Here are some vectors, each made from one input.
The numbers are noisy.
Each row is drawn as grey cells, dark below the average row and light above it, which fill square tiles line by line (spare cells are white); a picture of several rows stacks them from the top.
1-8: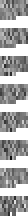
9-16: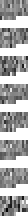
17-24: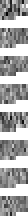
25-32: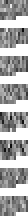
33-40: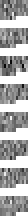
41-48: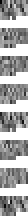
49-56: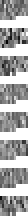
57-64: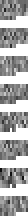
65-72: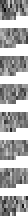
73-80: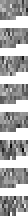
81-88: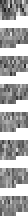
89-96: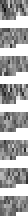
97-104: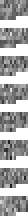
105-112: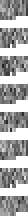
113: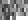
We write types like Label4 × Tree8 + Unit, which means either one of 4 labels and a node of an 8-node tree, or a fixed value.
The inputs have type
List2(Line4 × Line5 + Line6).
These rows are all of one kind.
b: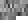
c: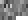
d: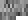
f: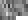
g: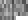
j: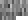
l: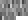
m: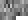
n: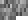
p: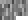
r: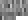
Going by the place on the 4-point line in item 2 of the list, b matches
d and j.
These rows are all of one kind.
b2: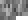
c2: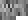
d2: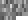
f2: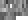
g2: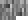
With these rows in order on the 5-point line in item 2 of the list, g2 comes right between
d2 and f2.
